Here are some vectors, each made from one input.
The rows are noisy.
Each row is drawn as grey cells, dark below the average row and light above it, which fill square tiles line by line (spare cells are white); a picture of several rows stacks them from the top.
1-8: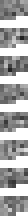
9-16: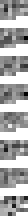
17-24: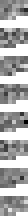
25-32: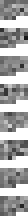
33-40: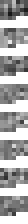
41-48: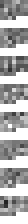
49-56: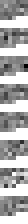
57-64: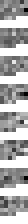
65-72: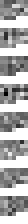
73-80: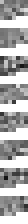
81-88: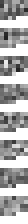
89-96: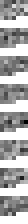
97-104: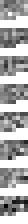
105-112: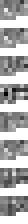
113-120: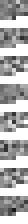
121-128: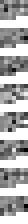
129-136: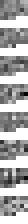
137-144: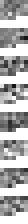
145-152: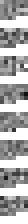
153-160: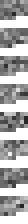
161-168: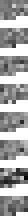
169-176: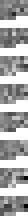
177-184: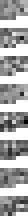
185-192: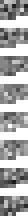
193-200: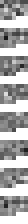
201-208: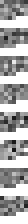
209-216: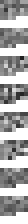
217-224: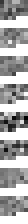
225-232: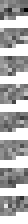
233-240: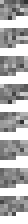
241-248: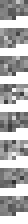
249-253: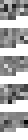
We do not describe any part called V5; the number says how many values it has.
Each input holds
either one of 9 labels and a value of V5, or a point on a 9-point line.
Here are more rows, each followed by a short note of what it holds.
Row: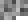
one of 9 labels and a value of V5
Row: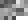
one of 9 labels and a value of V5
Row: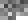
one of 9 labels and a value of V5
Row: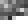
a point on a 9-point line
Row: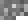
one of 9 labels and a value of V5
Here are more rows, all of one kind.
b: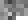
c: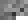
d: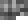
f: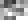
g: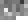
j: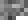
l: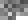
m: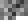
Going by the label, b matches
f and j.
